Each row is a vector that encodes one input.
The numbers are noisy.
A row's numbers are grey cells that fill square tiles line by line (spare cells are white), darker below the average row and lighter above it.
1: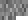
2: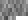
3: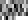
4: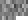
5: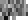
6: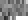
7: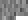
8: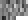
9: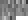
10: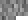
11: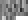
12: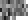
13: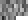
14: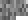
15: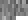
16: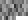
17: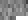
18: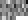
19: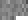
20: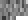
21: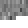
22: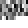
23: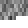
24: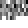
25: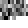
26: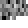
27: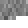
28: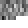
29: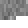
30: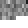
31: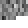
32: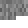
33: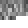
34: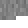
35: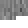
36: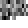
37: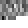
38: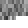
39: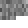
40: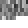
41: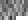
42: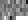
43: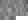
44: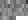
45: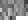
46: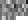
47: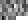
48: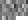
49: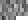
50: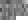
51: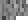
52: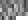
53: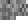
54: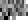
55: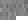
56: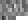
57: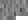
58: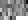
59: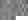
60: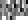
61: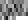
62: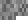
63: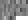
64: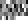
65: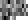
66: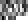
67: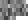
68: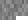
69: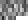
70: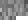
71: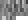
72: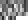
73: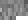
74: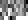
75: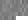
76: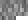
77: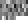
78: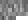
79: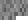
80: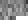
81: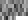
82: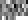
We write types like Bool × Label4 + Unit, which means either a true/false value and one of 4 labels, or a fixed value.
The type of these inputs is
Bool × (Line6 + Line8).
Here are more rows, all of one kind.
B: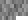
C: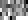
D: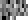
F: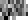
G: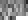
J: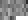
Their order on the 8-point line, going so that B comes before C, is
B, D, C, G, F, J.
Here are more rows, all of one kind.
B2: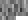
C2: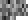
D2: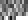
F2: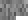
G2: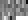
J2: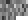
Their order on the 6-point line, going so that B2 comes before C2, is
J2, D2, G2, B2, F2, C2.
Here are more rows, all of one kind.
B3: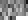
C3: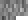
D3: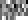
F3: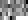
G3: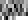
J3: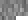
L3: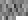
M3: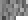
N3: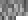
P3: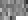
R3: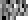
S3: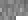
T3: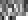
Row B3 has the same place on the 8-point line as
D3 and F3.
